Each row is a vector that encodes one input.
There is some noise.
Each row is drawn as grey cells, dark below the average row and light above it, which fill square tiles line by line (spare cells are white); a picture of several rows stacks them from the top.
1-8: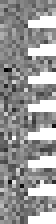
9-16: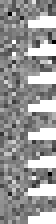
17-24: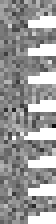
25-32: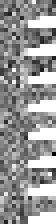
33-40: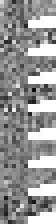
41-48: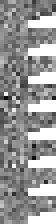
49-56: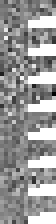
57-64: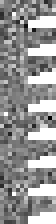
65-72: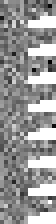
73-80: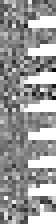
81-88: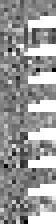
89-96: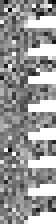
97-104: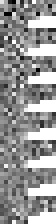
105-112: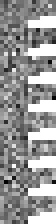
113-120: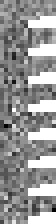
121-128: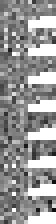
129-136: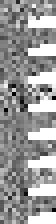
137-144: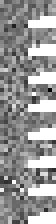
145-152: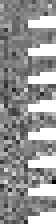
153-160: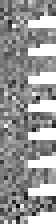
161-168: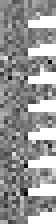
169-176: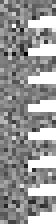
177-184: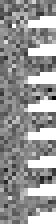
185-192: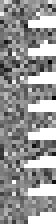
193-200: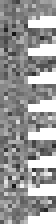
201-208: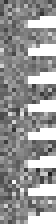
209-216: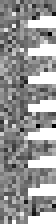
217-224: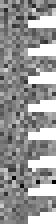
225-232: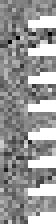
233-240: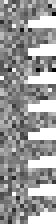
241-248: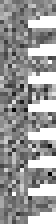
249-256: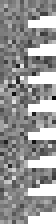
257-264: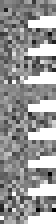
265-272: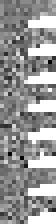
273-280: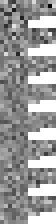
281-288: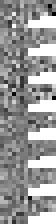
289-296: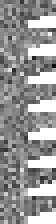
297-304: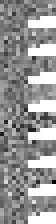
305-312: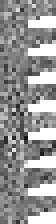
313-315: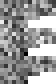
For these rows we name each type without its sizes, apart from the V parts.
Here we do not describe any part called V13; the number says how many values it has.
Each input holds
a point on a line, together with either three true/false values, or a value of V13.
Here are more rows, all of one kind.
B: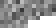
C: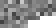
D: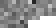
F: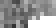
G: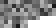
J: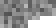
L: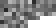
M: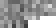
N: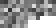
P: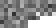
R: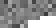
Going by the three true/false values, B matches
C and P.
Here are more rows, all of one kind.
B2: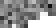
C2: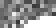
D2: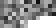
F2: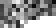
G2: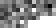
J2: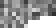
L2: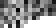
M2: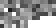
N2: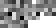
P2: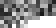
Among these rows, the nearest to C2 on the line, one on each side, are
F2 and N2.
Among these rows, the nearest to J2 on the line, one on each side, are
F2 and M2.
